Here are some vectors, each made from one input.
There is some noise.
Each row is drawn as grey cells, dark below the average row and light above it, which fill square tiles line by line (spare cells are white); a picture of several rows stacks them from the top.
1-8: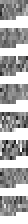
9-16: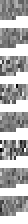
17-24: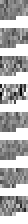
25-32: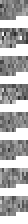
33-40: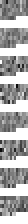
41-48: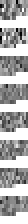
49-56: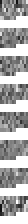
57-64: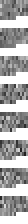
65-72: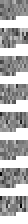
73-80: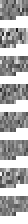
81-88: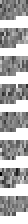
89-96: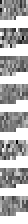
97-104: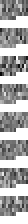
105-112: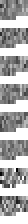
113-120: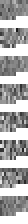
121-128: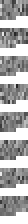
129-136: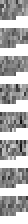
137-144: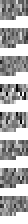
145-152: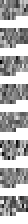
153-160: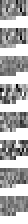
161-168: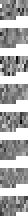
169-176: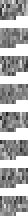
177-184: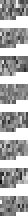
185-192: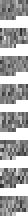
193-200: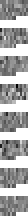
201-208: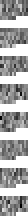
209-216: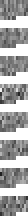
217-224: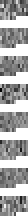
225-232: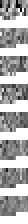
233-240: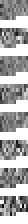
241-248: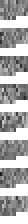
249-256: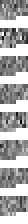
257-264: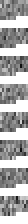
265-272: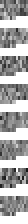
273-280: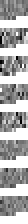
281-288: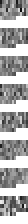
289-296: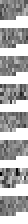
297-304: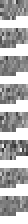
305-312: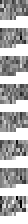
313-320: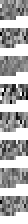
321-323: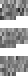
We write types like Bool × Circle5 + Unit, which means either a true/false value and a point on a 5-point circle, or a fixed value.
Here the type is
Line10 + Line13.
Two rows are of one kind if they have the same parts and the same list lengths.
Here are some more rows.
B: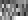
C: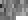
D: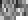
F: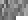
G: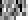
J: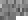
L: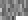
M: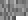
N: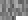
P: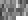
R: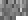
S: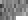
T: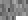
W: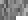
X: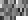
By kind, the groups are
B, D, G
C, F, J, L, M, N, P, R, S, T, W, X

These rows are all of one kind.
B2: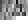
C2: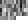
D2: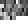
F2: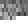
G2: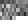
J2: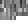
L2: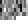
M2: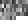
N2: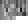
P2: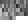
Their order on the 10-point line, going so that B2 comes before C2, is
P2, D2, N2, F2, B2, G2, L2, M2, J2, C2.
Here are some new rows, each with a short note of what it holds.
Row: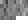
a point on a 13-point line
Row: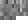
a point on a 13-point line
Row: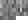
a point on a 13-point line
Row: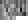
a point on a 10-point line
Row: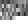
a point on a 10-point line
